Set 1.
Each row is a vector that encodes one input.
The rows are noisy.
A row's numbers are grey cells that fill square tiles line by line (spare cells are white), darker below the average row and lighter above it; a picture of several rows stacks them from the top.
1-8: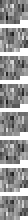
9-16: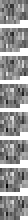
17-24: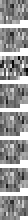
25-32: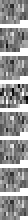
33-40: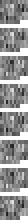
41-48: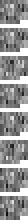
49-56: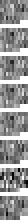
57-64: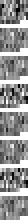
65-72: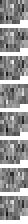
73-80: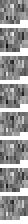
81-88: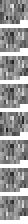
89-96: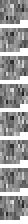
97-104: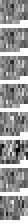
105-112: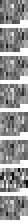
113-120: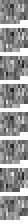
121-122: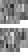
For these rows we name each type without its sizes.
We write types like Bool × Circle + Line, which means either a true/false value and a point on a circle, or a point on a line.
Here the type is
Bool × (Line × Line + Unit).
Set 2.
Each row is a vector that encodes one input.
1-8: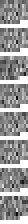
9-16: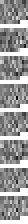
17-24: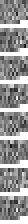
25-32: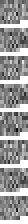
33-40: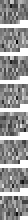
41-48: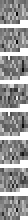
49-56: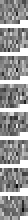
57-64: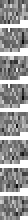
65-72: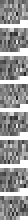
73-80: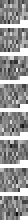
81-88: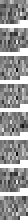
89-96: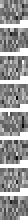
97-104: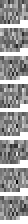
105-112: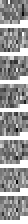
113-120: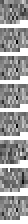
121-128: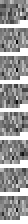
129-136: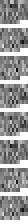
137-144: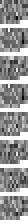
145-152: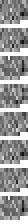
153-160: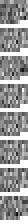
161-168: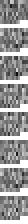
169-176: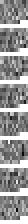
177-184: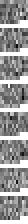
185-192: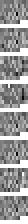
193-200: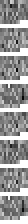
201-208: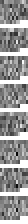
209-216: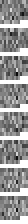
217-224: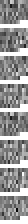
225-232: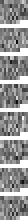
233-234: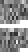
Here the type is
Line8 + Line10.
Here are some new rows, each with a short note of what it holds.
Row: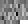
a point on a 10-point line
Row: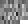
a point on a 10-point line
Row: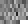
a point on a 10-point line
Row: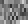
a point on an 8-point line
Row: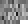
a point on a 10-point line
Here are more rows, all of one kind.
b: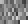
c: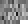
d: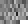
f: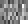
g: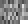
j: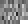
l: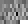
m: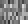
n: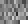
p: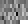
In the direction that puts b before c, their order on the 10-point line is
b, n, d, l, p, c, j, g, f, m.
